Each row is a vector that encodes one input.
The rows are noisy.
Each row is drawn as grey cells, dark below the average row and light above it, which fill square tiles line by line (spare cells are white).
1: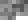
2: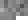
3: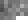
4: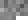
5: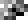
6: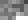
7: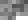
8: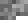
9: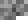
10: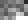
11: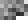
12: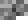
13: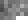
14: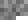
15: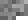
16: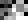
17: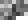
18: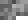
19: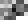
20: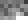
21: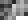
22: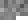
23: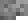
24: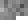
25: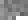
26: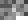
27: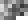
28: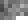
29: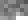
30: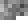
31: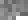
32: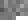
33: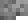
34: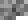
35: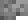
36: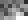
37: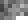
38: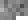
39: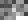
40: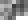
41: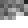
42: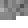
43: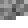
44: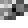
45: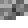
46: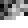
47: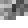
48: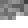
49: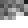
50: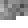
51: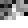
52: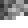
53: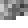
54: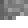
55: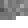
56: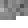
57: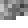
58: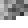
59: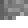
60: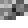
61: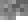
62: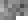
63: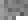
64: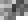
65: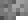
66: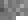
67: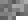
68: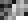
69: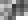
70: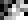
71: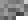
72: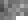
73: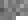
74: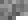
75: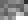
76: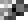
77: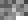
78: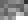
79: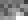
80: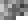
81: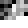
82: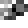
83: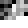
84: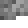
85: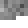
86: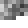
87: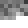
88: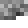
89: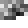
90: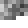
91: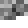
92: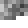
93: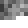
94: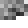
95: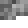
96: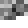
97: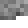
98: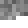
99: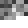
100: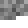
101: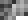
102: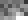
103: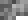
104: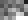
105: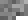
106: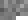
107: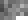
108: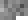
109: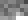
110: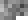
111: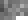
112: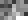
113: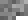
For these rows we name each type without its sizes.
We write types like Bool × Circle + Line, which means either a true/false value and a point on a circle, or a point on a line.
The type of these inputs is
Bool × Bool × Bool.
